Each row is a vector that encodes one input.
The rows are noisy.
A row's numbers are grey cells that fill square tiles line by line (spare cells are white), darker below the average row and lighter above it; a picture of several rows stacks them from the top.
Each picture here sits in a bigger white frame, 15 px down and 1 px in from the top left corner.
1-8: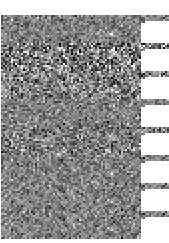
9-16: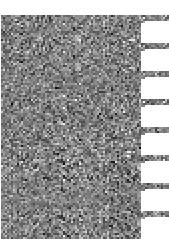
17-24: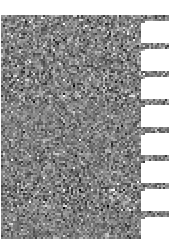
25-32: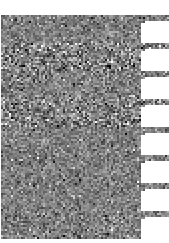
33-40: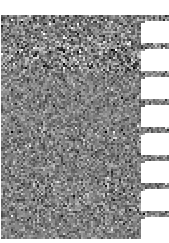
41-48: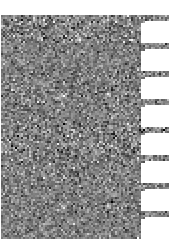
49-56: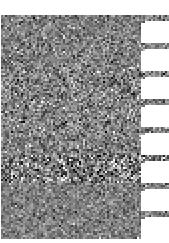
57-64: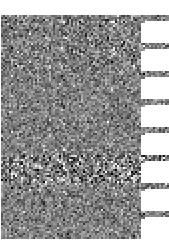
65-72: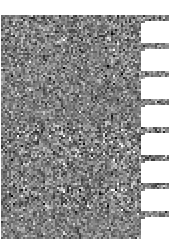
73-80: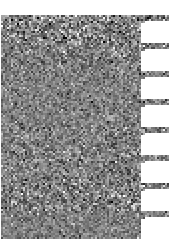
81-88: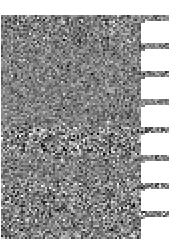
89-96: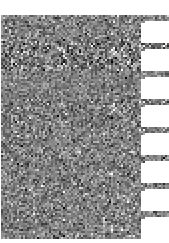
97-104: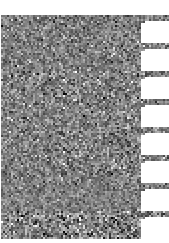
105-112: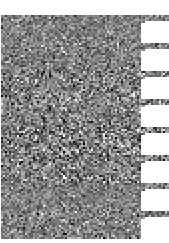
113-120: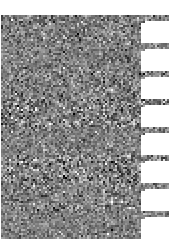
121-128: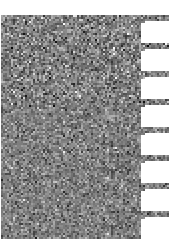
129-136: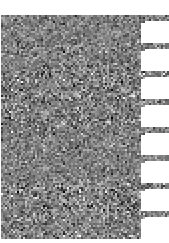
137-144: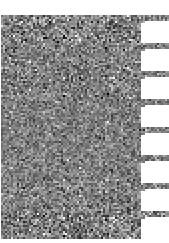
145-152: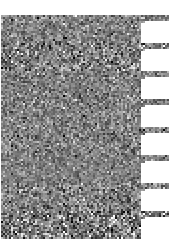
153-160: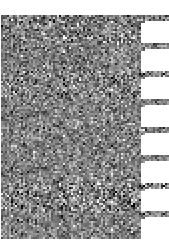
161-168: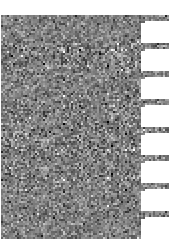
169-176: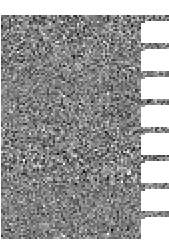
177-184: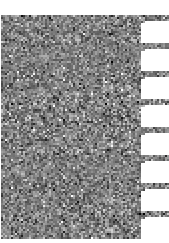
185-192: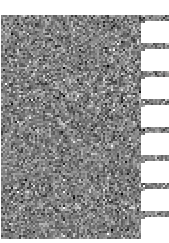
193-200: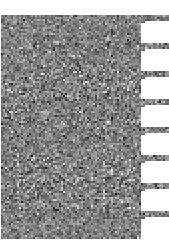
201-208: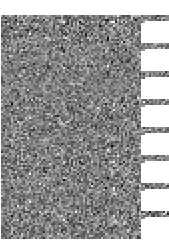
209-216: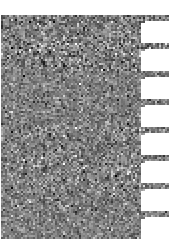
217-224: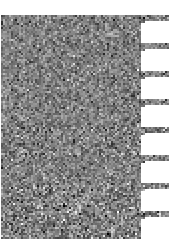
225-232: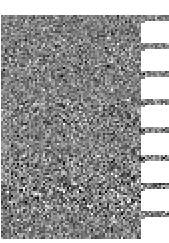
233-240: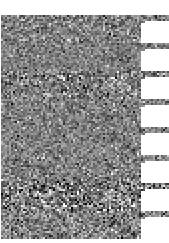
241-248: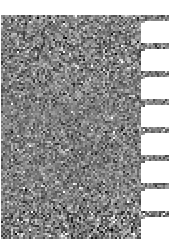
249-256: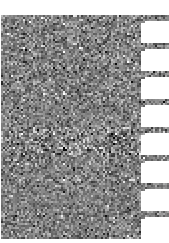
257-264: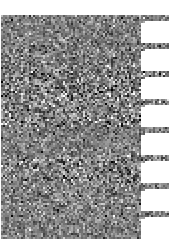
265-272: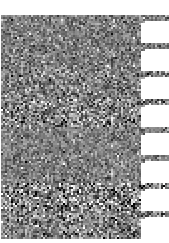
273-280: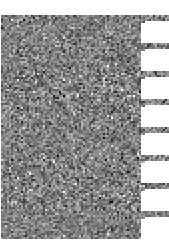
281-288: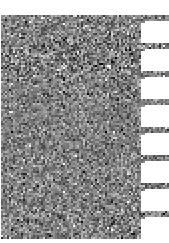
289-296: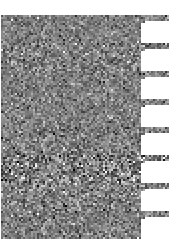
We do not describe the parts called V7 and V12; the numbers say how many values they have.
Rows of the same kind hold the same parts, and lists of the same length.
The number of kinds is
4.
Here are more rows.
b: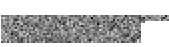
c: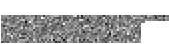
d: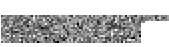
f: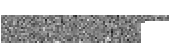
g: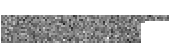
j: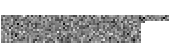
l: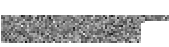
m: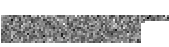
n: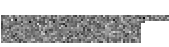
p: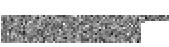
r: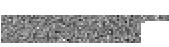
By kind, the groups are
b, j, n
c, d
f, g, r
l, m, p

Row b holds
a true/false value, a value of V7 and a value of V12.
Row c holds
a point on a 5-point line and a value of V12.
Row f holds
a node of an 11-node tree, a true/false value and a value of V7.
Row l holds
a point on a 5-point line and a node of an 11-node tree.
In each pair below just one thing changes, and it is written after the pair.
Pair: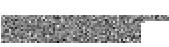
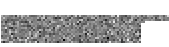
the value of V12
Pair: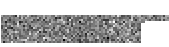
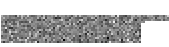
the value of V12
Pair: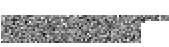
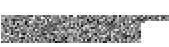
the place on the 5-point line
